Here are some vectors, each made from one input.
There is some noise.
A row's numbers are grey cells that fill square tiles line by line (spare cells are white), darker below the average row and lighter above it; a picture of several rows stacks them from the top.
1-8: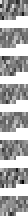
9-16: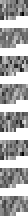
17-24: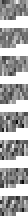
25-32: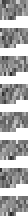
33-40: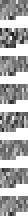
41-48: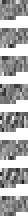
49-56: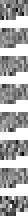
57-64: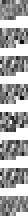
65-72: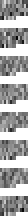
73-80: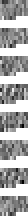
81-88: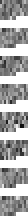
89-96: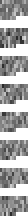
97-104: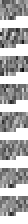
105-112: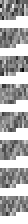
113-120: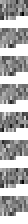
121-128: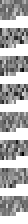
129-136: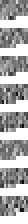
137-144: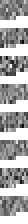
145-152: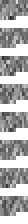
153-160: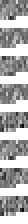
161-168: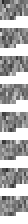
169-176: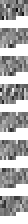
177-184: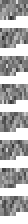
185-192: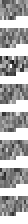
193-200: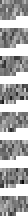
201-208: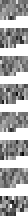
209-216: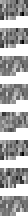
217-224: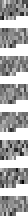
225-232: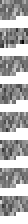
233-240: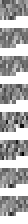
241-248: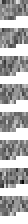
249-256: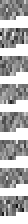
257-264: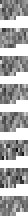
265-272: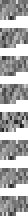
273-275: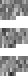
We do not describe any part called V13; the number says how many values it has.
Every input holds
either a fixed value, or a node of a 9-node tree, or a true/false value and a value of V13.
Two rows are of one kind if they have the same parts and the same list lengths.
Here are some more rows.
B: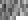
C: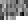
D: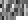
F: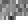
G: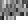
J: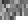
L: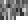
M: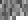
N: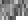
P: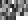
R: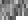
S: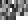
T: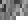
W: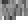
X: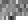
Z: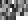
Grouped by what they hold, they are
B, F, J, M, N, R, T, W, X
C, D, G, L
P, S, Z

